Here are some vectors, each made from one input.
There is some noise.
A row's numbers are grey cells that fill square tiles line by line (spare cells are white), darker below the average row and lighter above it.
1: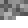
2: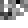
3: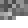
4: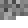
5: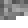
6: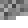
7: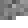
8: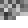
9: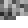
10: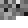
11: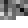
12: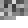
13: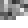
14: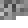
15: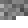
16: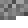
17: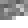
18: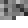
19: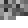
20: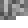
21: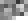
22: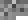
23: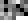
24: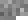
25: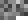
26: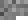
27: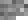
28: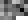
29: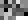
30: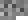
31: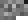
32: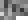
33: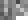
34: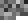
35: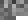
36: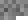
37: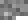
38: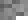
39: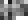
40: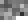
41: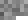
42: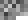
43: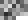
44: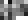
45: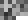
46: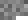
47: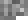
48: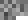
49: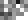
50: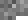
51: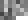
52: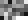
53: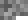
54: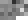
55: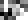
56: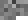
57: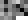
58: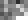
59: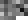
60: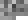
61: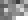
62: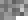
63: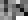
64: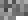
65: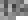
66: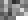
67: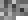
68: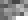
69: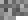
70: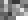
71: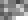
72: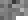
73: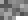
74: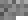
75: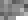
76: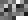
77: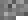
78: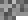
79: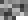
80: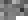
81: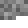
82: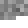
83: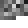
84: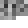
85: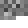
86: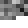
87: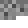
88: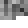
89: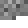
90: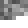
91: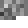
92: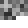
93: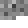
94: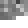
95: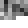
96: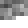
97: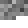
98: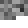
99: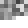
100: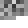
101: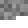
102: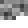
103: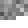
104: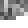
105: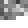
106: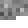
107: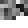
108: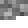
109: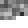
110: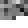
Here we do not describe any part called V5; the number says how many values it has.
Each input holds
a list of up to two items, each a true/false value and a value of V5.
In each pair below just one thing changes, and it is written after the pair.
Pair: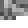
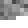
the value of V5 in item 2 of the list
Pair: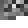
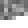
the value of V5 in item 1 of the list
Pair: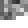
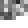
the true/false value in item 2 of the list
